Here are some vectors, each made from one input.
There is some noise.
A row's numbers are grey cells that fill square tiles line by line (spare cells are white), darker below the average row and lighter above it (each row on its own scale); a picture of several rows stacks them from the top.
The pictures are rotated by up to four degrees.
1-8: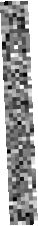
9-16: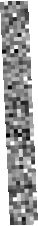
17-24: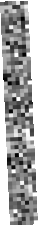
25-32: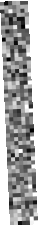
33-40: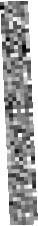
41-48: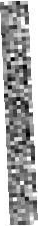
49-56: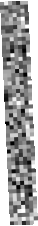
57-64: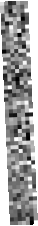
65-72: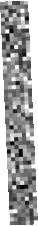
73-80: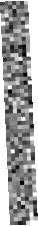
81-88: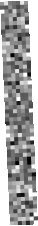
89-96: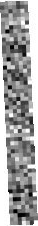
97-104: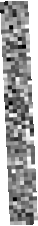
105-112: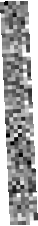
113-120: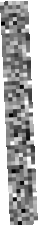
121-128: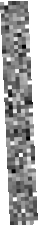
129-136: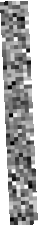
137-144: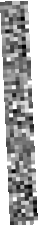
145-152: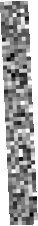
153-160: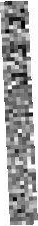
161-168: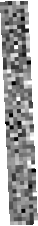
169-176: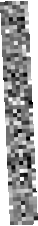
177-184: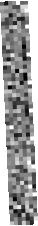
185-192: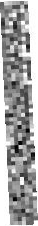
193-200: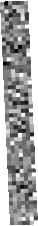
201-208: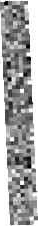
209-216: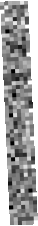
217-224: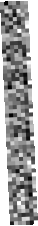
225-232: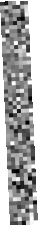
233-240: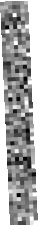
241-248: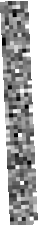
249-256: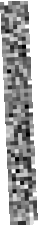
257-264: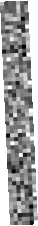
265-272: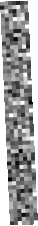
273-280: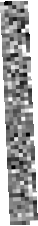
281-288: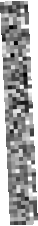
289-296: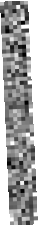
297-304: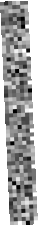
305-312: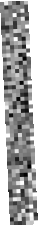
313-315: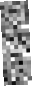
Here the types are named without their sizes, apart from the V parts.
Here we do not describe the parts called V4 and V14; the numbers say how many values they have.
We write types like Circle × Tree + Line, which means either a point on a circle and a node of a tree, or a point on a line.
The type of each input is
Bool × (Tree + V4) + V14.
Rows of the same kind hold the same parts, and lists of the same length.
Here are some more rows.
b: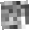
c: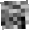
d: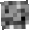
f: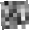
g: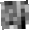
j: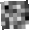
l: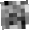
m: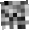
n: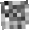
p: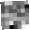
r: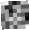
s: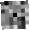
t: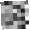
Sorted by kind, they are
b, c, f, l, m, n, t
d, g, j, r
p, s

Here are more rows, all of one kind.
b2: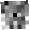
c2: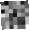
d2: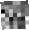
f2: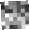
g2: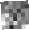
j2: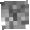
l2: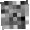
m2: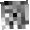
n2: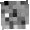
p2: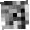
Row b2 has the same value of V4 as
d2 and l2.
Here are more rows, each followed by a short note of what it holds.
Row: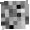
a node of a tree and a true/false value
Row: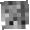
a true/false value and a value of V4
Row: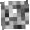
a node of a tree and a true/false value
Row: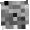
a node of a tree and a true/false value
